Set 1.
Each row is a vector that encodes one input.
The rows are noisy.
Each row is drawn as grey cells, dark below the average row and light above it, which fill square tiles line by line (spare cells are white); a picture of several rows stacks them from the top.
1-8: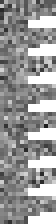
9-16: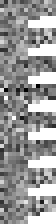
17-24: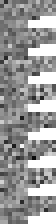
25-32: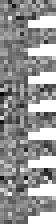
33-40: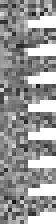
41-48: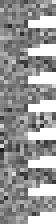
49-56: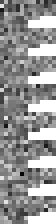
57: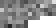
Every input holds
a point on a 6-point line.
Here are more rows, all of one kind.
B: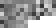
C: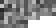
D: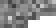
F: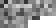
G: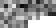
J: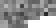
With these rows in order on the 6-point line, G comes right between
C and J.
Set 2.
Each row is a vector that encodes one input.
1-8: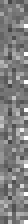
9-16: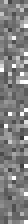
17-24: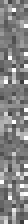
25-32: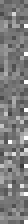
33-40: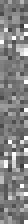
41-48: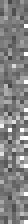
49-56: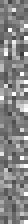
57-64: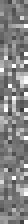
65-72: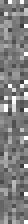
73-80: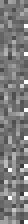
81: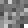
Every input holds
four true/false values.
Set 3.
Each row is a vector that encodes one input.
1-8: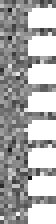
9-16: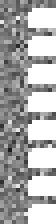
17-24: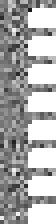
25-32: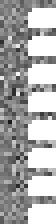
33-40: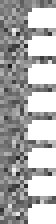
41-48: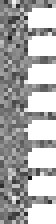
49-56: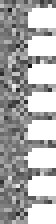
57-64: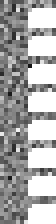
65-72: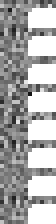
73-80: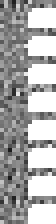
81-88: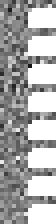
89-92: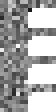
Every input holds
a node of a 13-node tree.
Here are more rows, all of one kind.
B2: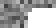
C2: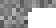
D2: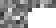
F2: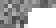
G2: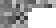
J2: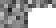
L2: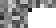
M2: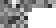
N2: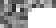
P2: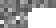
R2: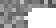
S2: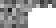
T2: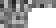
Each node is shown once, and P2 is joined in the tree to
D2 and R2.
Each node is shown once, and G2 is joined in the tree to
B2 and M2.
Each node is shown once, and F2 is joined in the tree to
B2 and C2.
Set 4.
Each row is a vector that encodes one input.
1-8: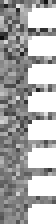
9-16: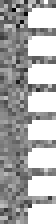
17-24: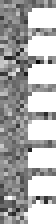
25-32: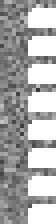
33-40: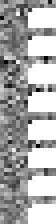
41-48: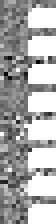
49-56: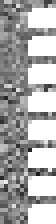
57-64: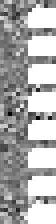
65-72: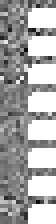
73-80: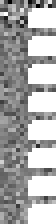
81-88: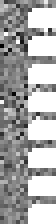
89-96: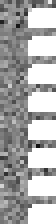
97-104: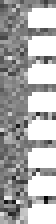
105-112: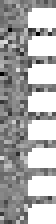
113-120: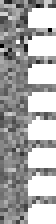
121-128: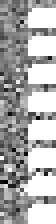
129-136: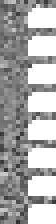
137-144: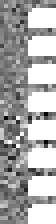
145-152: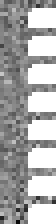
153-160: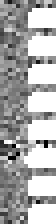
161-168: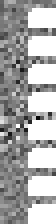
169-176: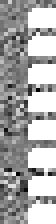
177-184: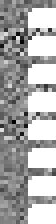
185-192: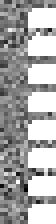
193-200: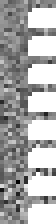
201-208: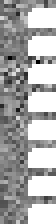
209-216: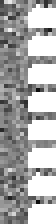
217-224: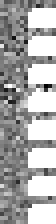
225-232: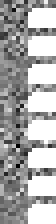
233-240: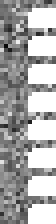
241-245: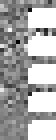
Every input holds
either a fixed value, or a node of a 14-node tree.
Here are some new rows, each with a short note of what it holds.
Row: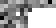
a node of a 14-node tree
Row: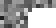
a node of a 14-node tree
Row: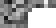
a fixed value
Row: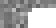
a node of a 14-node tree
